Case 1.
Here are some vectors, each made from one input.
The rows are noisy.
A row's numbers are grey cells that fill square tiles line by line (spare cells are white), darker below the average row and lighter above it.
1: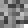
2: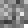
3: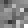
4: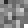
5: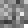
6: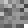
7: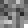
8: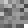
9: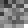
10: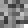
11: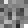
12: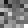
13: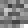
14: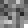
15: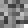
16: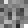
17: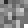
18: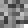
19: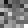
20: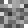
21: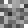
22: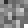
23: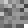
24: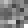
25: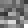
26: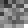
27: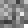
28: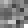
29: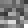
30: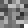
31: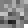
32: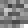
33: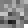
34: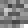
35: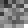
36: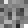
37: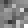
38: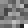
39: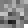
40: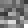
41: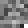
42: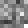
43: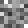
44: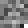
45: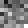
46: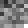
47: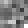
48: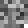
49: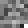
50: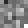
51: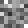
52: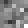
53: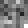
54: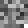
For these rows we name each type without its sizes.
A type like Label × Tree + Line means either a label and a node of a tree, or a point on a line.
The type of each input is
Bool × Bool × Bool × Bool.
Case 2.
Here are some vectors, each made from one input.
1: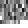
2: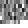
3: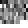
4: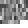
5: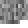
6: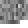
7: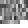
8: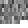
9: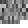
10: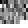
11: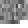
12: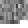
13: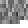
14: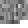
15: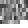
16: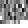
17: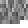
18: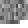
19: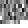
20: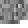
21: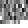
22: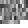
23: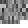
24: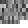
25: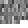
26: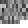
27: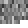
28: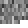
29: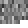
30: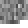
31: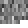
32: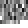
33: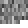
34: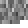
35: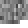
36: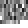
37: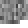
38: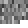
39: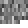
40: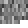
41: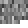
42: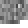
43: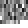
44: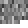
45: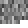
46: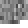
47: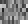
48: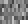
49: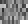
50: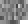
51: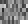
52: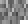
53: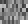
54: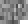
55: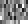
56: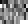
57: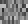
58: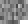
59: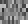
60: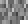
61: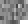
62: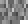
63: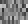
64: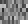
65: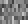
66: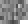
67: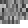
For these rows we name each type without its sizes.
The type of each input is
Line.
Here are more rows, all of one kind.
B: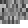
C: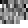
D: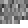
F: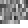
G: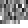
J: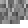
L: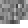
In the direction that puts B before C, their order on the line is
G, F, D, J, L, B, C.
